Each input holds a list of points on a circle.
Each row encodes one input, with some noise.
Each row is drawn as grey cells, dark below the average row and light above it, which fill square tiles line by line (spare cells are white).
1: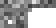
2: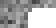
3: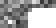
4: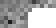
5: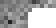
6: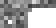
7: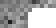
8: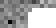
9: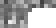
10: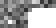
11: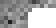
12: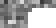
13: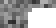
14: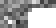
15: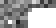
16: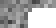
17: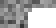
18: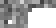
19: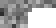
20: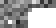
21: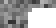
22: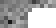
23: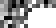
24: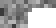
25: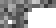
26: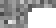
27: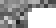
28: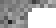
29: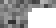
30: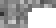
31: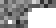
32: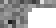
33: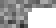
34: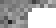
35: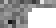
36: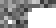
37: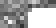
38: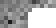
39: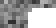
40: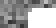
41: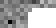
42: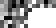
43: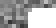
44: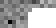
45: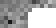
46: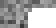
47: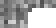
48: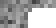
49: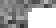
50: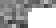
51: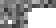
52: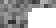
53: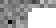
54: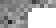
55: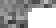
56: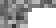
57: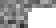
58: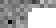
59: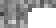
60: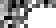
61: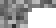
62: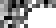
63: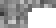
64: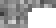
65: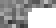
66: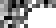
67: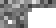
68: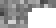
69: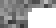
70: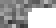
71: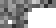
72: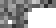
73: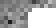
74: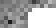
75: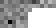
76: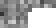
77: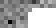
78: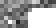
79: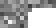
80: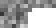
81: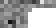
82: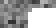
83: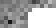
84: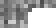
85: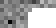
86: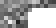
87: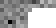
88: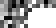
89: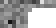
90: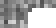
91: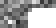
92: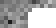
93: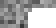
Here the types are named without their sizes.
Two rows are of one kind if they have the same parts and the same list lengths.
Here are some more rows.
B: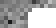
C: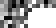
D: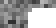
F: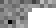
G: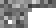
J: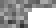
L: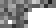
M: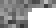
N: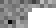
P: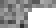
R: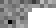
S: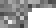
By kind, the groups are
B, D, F, J, M, N, P, R
C
G, L, S

